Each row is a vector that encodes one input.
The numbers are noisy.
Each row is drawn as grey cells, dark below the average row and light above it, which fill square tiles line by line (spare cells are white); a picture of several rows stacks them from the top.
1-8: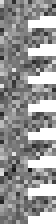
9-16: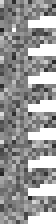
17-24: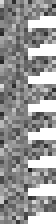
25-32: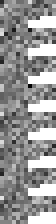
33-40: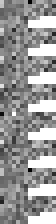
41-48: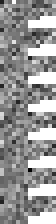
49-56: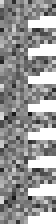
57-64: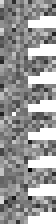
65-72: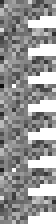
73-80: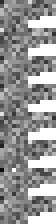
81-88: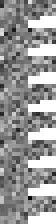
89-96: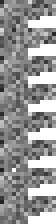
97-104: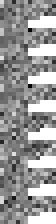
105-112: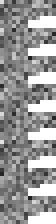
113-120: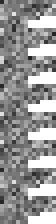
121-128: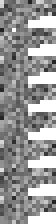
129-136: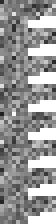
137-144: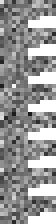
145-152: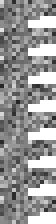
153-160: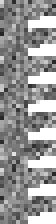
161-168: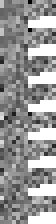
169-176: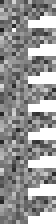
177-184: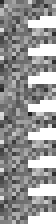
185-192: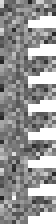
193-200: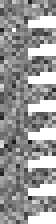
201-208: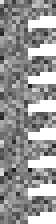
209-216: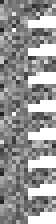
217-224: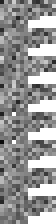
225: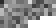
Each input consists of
a node of a 7-node tree and a true/false value.
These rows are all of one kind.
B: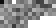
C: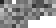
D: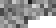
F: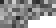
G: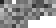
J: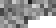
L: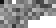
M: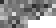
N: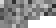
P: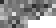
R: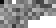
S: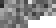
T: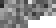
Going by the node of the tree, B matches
D, J, L and R.
